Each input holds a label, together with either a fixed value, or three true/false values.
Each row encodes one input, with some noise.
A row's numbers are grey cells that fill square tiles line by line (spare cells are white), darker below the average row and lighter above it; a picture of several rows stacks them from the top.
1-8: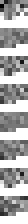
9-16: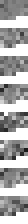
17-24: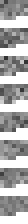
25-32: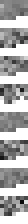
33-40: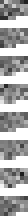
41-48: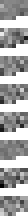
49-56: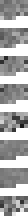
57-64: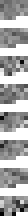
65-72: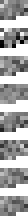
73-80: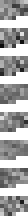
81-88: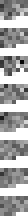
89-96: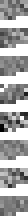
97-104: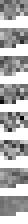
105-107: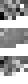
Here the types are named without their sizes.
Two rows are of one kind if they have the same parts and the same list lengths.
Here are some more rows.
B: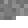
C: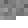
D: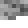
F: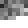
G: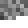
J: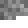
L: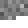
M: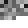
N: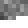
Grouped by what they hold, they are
B, J
C, D, F, G, L, M, N

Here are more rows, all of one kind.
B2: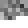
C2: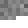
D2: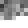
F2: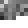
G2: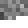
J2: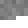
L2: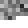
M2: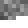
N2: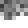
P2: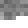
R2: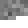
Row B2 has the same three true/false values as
F2 and M2.
